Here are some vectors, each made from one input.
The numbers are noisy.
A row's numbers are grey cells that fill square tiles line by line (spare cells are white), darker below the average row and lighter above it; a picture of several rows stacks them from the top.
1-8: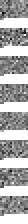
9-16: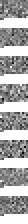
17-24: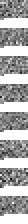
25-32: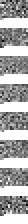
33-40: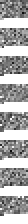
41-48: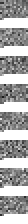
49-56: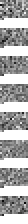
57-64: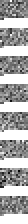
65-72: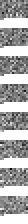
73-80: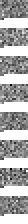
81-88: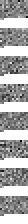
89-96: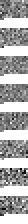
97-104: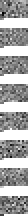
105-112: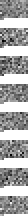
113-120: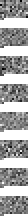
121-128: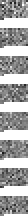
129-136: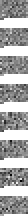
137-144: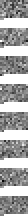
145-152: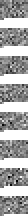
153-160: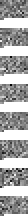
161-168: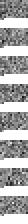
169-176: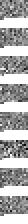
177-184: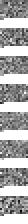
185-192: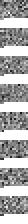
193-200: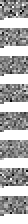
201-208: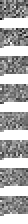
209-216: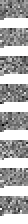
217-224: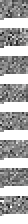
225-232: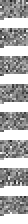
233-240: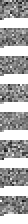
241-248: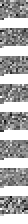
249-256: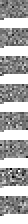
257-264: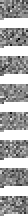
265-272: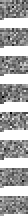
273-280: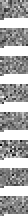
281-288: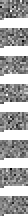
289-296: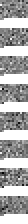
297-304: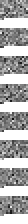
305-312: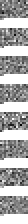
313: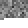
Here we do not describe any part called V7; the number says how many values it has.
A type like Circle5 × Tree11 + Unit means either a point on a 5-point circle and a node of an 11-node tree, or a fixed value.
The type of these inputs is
List2(Line10) + (Tree10 + Tree11) × V7.
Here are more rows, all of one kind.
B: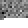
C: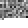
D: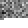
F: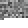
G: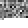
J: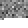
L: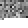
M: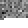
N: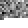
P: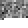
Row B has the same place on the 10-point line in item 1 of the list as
C, G and M.
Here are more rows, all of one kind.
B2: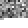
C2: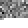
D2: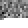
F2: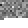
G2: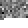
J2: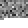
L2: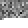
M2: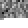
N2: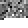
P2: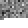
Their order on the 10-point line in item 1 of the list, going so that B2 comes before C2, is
P2, L2, D2, N2, G2, M2, F2, J2, B2, C2.
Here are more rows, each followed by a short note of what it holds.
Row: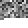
the empty list
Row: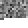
a node of a 10-node tree and a value of V7
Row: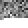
the empty list
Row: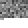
a node of an 11-node tree and a value of V7
